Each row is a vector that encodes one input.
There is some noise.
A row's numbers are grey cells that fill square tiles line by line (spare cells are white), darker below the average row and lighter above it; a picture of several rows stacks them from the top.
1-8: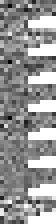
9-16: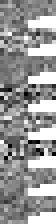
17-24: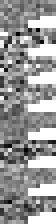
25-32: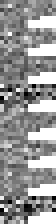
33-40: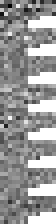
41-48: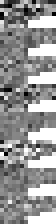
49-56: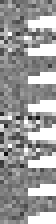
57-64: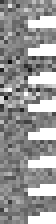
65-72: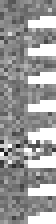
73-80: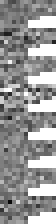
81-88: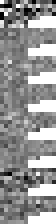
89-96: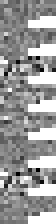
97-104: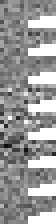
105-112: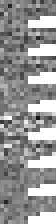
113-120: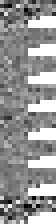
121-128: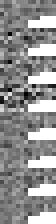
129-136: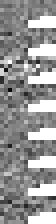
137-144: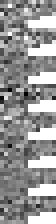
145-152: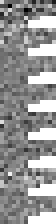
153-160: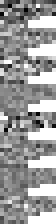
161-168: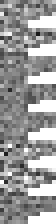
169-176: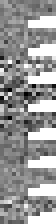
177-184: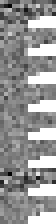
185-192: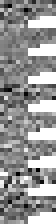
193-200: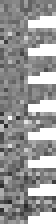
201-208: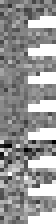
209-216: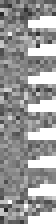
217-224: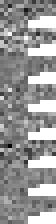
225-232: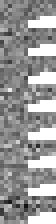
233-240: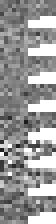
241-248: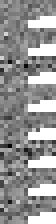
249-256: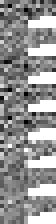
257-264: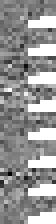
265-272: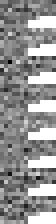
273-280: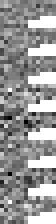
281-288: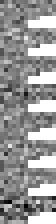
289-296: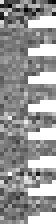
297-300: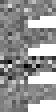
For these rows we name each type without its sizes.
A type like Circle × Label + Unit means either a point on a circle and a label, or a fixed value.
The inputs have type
(Circle + Label) × Label + Unit.
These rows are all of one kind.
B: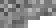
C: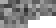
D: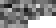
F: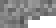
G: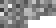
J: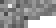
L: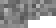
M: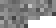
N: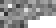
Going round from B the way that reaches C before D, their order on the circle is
B, G, L, M, F, N, J, C, D.
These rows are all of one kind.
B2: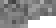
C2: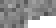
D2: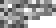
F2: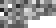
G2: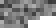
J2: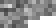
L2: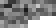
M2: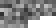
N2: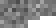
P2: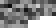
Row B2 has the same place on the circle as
L2 and N2.
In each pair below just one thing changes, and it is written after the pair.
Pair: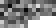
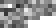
the place on the circle
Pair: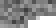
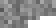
the label
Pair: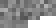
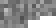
the label
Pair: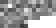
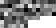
the label
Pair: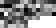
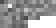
the label
